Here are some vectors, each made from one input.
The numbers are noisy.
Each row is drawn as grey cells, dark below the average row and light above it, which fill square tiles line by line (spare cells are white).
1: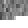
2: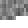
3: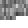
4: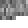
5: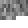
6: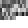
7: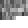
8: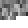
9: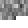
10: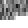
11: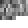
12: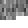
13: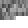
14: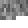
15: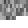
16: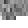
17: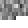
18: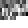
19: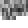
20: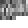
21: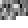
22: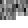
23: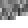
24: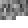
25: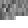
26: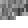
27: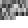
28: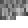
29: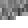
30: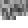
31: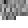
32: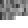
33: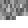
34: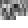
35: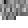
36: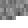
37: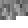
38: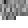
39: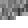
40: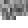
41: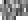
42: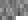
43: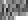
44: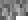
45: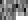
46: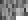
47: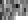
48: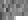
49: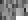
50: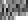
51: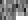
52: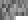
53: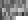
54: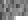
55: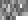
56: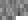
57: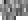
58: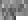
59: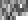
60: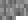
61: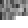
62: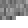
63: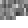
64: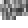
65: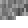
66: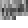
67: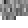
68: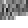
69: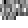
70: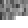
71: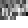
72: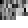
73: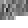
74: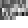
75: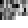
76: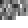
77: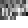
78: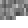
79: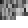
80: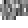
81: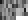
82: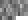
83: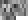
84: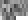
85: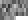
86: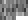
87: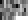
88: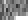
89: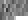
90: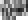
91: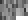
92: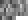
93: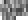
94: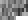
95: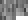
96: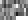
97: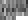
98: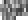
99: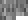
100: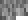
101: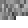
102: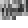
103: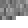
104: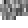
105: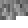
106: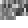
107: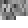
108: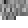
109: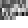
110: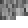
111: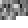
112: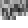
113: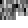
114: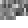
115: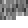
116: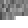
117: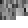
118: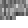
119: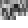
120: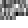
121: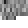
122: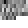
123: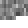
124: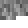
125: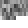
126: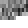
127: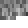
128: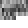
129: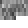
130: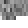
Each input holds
a point on a 6-point circle.
